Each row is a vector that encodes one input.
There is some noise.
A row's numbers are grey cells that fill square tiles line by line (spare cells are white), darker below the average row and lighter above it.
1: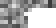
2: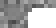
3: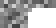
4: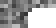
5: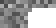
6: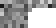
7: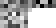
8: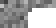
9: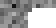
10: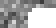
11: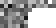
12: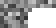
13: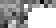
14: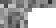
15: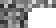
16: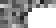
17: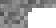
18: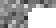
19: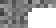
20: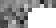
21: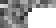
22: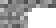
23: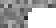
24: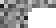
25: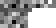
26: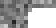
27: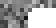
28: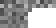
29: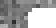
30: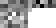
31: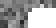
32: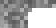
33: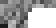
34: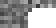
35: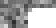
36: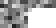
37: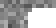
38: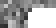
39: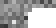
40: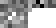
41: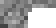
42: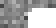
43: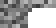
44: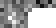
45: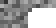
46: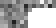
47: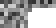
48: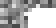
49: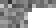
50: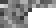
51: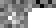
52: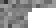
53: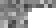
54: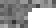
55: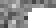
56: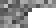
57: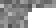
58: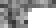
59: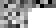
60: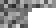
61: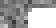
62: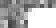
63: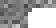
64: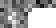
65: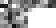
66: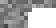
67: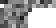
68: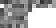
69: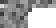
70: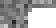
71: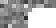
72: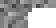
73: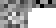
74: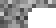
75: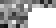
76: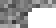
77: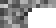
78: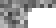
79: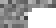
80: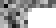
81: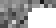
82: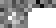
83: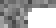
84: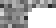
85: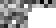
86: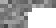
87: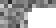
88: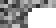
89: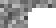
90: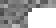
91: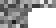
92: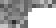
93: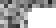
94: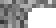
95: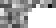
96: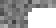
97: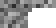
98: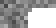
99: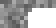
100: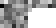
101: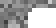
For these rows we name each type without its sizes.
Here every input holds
a list of points on a line.
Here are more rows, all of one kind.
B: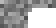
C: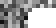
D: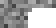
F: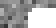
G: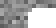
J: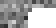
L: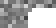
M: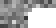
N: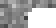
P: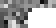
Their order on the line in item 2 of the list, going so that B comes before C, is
B, F, N, J, C, D, M, P, G, L.
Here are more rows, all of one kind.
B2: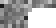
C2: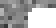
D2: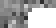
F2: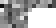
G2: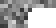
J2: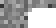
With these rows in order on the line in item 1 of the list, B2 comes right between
D2 and F2.
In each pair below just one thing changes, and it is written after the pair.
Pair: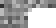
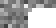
the place on the line in item 1 of the list
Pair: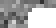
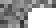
the place on the line in item 1 of the list
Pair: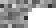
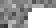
the place on the line in item 2 of the list
